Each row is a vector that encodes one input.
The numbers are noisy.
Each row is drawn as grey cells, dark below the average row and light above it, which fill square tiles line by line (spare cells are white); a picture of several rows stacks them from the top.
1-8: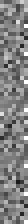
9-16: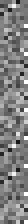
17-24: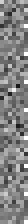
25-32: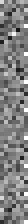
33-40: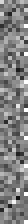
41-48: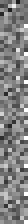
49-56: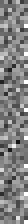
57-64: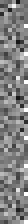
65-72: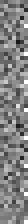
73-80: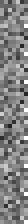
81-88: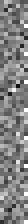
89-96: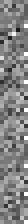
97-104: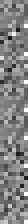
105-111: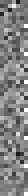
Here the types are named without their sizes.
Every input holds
a label.
